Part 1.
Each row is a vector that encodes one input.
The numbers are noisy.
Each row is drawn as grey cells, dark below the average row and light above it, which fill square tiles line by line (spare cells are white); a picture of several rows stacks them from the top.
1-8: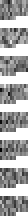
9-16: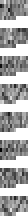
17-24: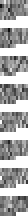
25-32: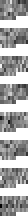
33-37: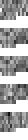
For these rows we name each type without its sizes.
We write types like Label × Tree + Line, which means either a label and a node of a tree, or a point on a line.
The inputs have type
Label.
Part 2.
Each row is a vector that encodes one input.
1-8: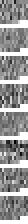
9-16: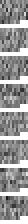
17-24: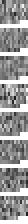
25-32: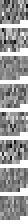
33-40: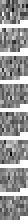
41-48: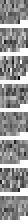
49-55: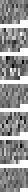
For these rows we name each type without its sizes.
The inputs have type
Circle.
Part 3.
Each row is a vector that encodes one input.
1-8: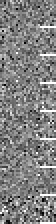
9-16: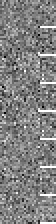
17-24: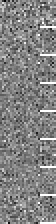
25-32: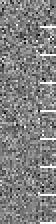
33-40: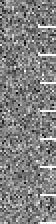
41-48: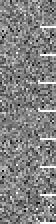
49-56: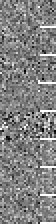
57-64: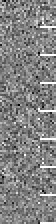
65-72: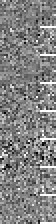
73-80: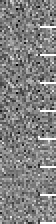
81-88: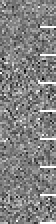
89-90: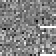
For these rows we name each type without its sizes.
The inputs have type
Line × Line + Unit.
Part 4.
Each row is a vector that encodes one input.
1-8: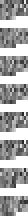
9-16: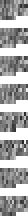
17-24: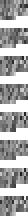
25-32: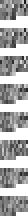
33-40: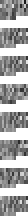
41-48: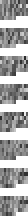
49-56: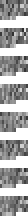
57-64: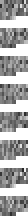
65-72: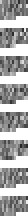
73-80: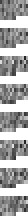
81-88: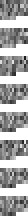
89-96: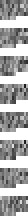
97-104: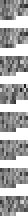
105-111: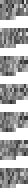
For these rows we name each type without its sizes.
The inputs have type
Bool × Bool × Bool.
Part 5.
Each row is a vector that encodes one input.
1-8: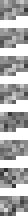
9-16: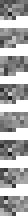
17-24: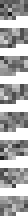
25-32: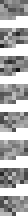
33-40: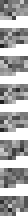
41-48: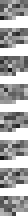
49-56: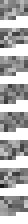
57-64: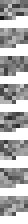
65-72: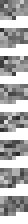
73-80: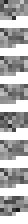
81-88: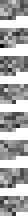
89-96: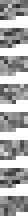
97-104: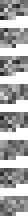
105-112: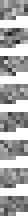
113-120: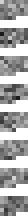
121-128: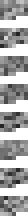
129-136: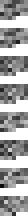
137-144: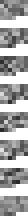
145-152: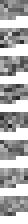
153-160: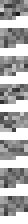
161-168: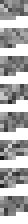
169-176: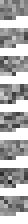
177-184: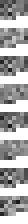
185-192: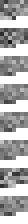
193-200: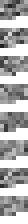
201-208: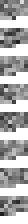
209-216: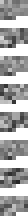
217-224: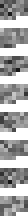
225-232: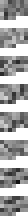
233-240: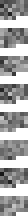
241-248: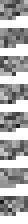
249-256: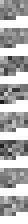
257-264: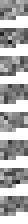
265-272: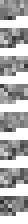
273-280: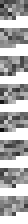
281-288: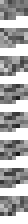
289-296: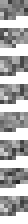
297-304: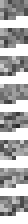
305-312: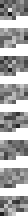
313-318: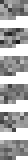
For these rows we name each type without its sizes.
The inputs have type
Label.
